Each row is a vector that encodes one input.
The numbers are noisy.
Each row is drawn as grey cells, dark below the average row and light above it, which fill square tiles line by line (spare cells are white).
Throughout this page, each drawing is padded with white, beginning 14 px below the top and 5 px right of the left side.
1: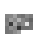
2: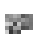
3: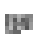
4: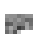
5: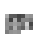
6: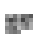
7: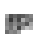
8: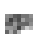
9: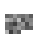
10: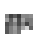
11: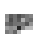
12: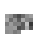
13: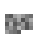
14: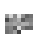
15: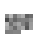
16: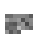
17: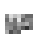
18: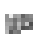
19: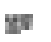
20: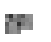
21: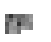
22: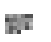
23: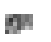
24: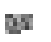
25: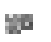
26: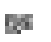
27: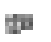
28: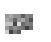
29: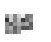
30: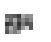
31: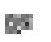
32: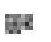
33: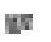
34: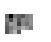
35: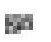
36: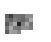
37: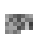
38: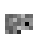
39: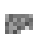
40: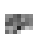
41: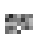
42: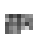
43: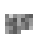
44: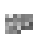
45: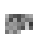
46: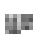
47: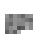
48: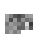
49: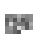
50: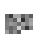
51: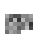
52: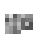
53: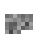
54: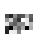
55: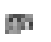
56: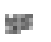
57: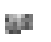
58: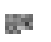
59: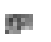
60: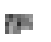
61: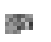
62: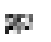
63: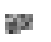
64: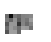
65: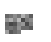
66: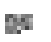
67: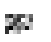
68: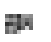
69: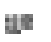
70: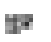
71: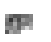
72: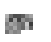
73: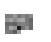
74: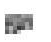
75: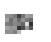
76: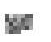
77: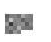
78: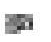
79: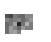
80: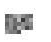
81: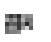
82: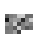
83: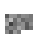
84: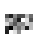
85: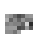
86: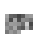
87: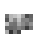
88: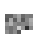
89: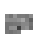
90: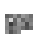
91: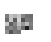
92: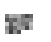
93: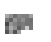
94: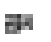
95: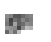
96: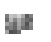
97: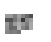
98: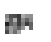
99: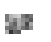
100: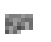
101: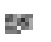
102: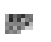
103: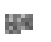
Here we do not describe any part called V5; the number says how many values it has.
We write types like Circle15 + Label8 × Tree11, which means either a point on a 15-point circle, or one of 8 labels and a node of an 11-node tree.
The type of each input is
List2(Line4 × V5).
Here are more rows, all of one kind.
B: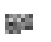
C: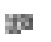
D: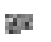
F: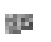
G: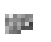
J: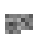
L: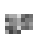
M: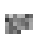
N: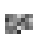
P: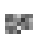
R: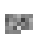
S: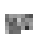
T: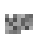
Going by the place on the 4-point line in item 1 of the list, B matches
J and R.
